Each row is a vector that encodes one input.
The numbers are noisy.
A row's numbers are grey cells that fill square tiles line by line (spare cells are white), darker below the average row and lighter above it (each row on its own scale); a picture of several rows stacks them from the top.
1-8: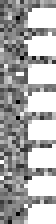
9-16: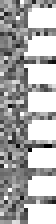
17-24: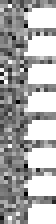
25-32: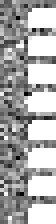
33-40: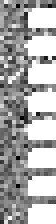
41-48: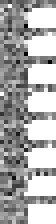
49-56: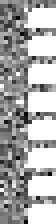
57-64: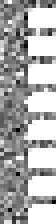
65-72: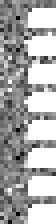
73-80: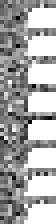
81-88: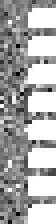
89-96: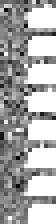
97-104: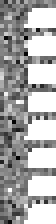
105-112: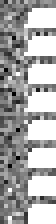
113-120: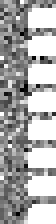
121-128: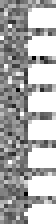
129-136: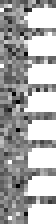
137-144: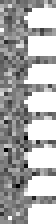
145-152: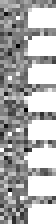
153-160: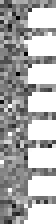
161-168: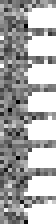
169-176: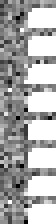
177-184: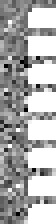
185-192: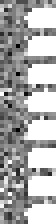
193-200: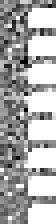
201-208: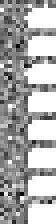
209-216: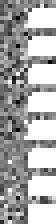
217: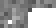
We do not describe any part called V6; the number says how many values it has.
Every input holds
either a point on a 7-point line, a true/false value and a value of V6, or a node of an 8-node tree, or a node of a 9-node tree.
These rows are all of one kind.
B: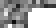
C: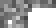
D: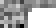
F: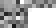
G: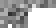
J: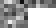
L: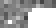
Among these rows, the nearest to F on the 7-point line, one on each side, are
D and G.
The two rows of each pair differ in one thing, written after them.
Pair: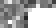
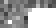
the place on the 7-point line
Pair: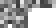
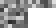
the true/false value
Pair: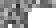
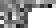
the value of V6
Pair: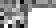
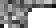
the place on the 7-point line
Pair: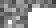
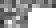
the true/false value
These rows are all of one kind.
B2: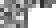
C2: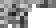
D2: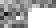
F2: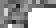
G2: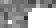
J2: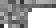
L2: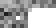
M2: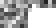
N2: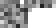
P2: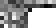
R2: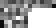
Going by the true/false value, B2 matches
F2, G2, N2 and P2.
